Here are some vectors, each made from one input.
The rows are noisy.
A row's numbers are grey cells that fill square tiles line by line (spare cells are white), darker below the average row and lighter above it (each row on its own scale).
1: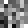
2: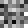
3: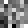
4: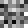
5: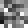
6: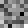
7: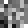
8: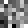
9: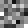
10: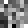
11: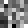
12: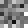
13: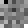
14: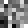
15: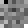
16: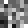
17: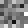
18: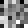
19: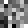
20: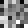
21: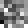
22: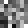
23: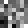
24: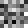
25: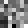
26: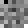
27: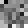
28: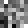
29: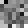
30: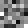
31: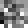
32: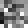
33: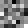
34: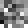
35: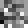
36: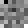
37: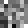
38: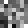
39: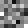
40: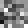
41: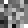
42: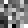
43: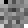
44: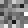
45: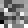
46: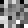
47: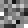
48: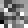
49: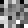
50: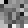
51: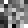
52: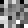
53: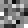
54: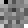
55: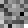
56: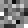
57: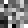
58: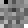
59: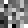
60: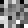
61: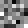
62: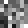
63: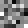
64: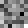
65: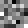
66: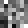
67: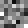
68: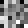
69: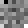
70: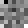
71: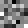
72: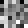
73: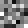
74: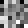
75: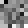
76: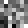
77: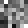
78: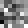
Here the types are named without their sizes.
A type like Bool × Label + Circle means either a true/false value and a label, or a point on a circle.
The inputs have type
Bool × Bool × Bool + Unit.
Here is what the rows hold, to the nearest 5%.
About 10% of them hold a fixed value. The rest hold three true/false values.
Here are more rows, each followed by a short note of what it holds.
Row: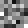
three true/false values
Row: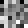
a fixed value
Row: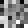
a fixed value
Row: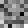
three true/false values
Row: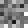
three true/false values
